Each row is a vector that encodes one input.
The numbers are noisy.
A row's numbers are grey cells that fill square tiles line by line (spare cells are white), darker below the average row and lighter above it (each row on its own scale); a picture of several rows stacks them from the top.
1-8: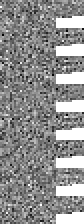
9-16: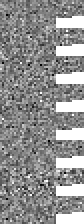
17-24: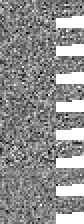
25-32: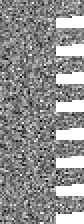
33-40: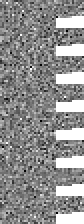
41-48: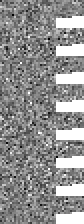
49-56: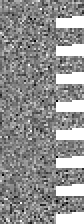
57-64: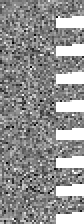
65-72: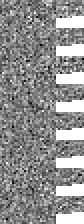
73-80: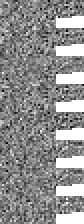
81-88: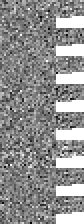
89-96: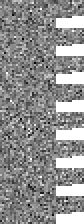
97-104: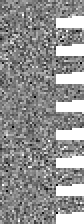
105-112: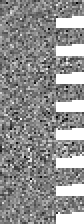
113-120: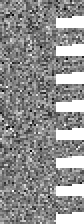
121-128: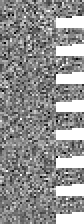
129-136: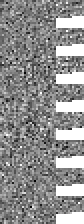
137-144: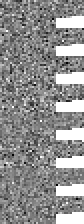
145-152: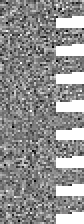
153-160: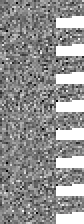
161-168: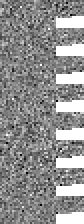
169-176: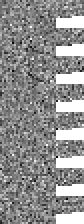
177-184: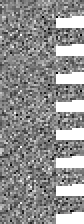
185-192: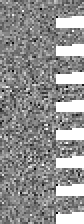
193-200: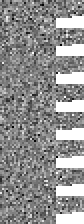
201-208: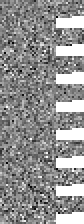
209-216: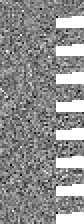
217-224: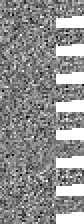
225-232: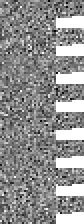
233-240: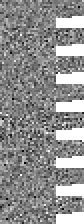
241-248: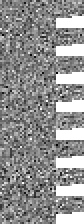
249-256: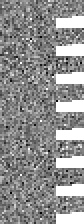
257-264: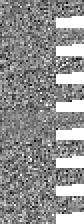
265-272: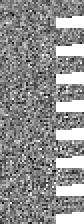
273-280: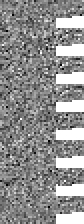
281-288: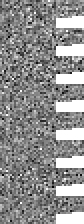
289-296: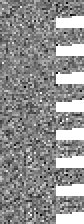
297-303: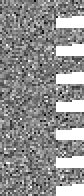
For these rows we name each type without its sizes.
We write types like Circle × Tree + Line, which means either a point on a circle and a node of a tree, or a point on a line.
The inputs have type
(Label + Line) × (Tree + Unit).
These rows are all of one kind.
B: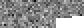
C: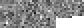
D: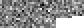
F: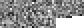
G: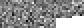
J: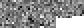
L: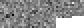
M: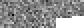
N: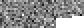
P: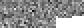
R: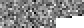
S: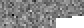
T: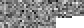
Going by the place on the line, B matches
F, M, R and S.
